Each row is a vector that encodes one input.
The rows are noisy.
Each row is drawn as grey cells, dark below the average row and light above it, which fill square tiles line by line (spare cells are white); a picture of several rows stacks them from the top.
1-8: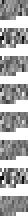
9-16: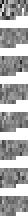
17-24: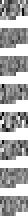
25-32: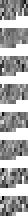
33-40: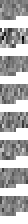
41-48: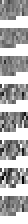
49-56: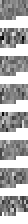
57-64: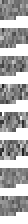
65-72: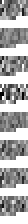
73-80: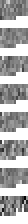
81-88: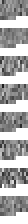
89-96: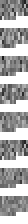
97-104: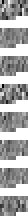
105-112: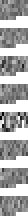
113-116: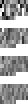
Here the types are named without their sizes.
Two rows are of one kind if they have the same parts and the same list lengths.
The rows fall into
3 kinds.
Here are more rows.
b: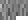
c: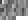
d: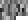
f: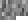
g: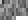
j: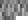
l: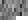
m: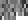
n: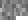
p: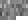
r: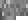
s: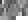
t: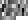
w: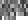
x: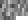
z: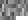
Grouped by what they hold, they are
b, d, f, g, l, p, r, t
c, j, n, s, x, z
m, w

